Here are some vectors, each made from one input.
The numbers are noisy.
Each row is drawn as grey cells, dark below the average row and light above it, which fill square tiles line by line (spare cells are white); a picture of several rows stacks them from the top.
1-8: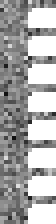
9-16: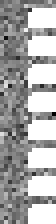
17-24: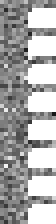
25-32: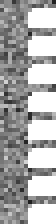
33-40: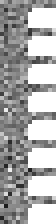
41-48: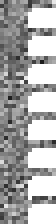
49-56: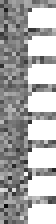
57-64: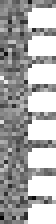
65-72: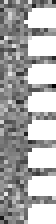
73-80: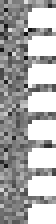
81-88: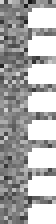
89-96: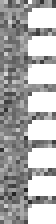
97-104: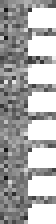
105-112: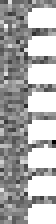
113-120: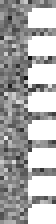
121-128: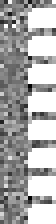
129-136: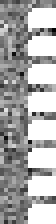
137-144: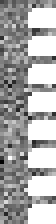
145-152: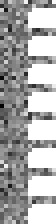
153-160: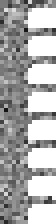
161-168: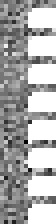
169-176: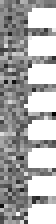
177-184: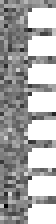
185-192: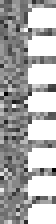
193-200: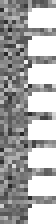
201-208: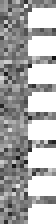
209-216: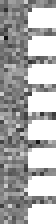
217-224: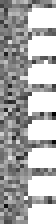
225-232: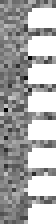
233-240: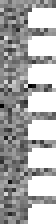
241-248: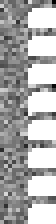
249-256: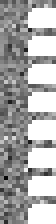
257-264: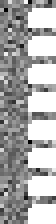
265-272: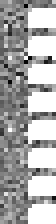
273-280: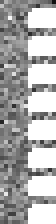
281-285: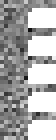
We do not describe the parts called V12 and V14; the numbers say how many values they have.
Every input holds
a value of V12, together with either a point on a 9-point line, or a true/false value and a value of V14.
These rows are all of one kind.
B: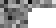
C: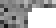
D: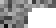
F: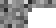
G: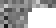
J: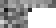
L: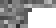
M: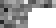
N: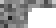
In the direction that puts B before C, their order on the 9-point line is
L, G, D, N, B, J, F, M, C.
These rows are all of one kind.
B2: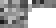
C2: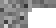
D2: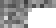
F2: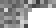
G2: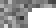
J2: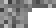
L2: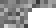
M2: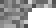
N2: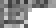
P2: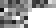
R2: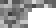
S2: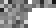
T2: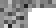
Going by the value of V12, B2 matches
C2, S2 and T2.
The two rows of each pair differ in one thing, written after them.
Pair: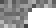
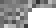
the true/false value
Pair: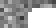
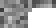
the value of V14
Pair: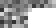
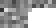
the value of V14
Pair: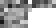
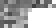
the value of V14
